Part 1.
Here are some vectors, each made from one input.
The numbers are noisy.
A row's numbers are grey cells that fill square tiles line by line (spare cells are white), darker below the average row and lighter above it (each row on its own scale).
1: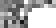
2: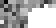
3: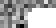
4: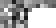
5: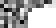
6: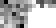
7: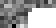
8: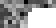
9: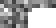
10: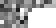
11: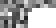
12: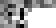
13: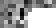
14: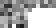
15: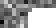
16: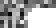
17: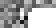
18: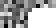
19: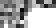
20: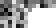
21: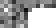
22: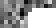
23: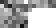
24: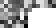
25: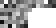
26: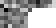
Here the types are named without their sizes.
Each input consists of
a point on a line.
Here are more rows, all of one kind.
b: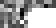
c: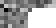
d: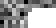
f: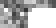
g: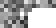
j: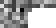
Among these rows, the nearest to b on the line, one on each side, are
f and j.
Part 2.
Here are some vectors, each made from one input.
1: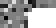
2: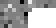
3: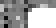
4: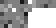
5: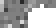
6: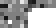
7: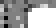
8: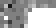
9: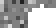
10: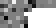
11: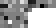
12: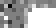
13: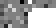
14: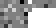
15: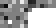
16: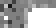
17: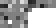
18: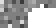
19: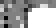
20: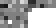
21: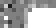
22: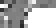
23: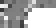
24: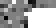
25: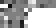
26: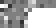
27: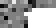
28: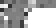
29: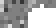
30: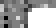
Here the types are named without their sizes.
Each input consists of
a point on a line.
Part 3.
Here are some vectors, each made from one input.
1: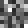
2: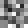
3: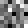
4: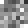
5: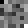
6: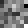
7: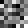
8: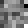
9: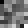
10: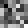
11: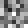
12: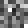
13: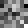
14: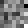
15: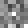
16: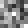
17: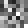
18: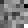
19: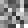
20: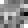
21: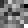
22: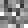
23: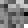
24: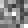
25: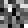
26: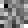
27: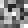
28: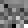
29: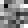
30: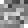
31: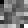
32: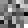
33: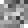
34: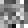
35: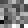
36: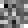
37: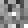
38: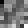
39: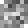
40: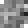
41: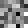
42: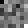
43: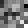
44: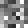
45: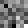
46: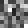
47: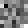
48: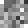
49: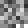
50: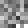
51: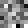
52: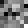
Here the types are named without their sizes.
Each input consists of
a point on each of two lines.
